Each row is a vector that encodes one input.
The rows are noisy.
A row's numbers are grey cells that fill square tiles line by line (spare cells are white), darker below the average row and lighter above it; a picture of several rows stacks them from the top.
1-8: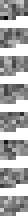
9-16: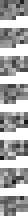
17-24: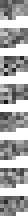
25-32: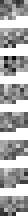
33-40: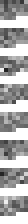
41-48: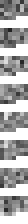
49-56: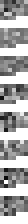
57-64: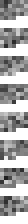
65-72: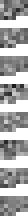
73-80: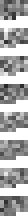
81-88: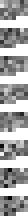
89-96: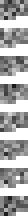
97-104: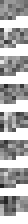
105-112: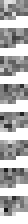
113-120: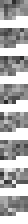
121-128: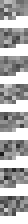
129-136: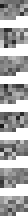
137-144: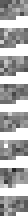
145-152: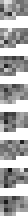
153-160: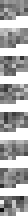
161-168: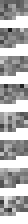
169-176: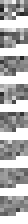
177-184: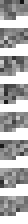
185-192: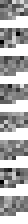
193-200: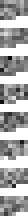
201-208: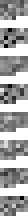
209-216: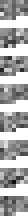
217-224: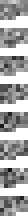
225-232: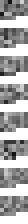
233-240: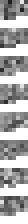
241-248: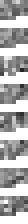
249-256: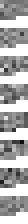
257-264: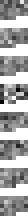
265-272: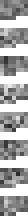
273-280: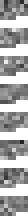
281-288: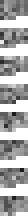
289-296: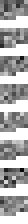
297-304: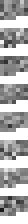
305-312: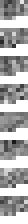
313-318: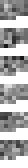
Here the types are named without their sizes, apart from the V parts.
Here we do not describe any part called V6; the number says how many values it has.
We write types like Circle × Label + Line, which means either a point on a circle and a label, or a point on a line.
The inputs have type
(Bool × Bool × Bool × Bool + Circle) × Label × Tree × V6.
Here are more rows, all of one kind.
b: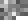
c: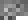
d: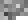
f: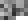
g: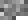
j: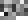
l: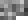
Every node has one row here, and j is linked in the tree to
b and f.
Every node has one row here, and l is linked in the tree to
b and d.
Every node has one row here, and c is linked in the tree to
b and g.
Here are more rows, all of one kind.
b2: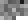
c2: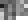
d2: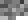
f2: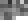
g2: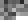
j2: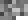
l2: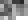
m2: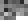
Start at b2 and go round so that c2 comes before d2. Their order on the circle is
b2, c2, j2, f2, l2, m2, g2, d2.
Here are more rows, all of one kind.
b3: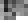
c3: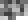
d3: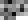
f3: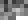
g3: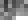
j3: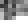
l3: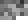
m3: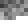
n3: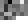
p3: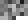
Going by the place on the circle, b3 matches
f3, g3 and j3.
